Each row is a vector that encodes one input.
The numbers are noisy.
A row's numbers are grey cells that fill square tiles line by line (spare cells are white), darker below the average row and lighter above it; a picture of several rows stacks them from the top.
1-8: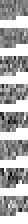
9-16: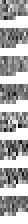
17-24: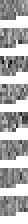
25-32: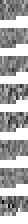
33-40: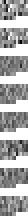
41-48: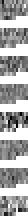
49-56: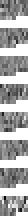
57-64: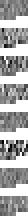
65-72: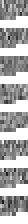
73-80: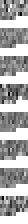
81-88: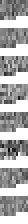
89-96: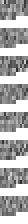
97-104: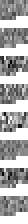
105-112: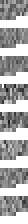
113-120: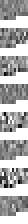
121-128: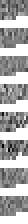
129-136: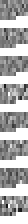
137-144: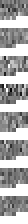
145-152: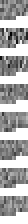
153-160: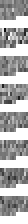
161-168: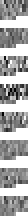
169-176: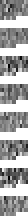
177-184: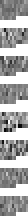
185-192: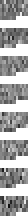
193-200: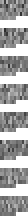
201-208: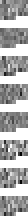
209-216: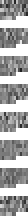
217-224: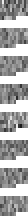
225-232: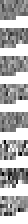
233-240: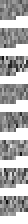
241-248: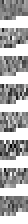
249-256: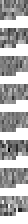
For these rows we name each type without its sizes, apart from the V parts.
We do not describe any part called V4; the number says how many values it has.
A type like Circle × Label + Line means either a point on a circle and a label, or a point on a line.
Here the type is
List(Circle × V4).
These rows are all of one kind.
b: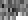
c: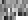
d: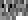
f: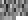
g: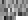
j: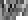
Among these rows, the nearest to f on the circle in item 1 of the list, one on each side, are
c and j.
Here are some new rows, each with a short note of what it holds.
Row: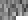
a list of one item
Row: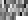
a list of three items
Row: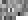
a list of one item
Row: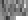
a list of two items
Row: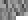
a list of one item
